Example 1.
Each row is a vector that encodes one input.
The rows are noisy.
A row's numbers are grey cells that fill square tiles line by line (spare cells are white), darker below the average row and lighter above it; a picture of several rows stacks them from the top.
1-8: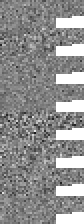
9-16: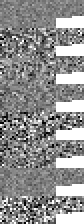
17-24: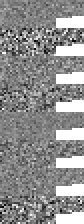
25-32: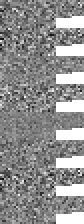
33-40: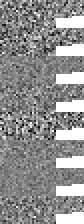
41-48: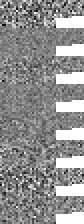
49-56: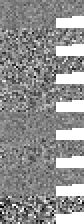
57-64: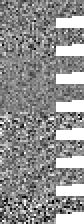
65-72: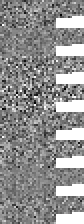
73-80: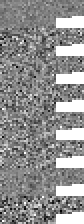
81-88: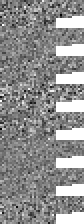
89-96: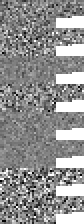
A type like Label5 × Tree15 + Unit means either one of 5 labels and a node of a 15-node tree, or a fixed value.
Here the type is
Circle6.
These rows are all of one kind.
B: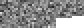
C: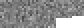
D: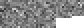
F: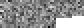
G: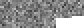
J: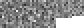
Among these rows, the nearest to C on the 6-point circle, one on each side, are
B and J.
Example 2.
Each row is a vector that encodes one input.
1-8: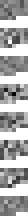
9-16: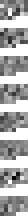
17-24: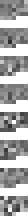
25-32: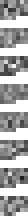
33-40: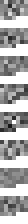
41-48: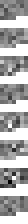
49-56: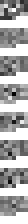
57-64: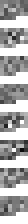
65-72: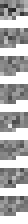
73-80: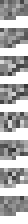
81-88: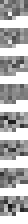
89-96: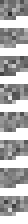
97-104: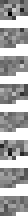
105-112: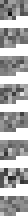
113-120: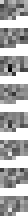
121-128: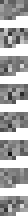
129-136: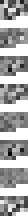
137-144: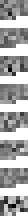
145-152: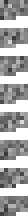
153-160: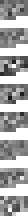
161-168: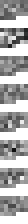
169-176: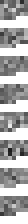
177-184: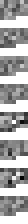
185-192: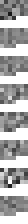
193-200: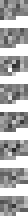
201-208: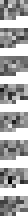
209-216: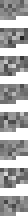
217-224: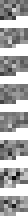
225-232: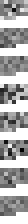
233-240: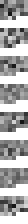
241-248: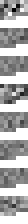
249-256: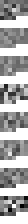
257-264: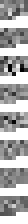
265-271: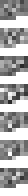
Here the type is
Line10.
